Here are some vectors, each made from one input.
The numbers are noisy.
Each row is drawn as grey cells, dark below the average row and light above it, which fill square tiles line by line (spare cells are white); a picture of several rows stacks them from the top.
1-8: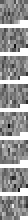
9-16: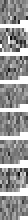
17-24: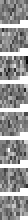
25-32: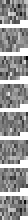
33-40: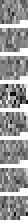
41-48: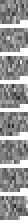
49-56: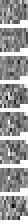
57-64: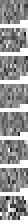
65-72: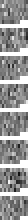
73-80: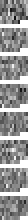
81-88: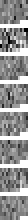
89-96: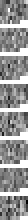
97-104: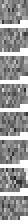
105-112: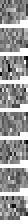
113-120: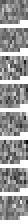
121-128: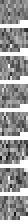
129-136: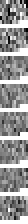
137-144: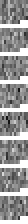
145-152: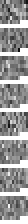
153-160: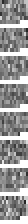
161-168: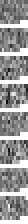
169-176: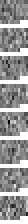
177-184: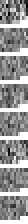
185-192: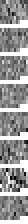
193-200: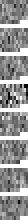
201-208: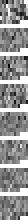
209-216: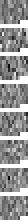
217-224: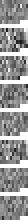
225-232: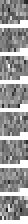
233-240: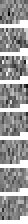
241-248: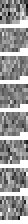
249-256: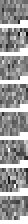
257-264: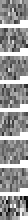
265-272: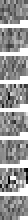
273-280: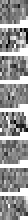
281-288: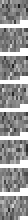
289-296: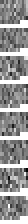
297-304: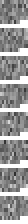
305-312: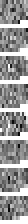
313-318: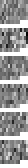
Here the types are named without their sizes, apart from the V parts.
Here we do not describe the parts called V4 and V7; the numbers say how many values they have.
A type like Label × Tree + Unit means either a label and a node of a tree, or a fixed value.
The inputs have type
(Bool × Bool × Bool + Unit) × V4 × V7 + Tree × Tree.
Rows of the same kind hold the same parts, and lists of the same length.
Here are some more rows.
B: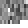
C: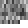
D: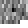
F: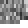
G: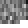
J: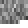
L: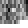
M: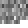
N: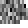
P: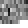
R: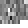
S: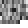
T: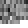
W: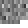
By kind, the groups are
B, L, M, N, R
C, D, F, J, P, S, W
G, T

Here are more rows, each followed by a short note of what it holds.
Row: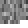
a value of V4 and a value of V7
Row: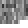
a node of each of two trees
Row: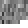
three true/false values, a value of V4 and a value of V7
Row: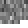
a value of V4 and a value of V7
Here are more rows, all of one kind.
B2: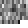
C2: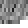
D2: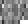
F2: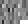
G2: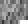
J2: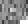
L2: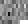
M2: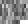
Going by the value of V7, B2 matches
C2 and L2.
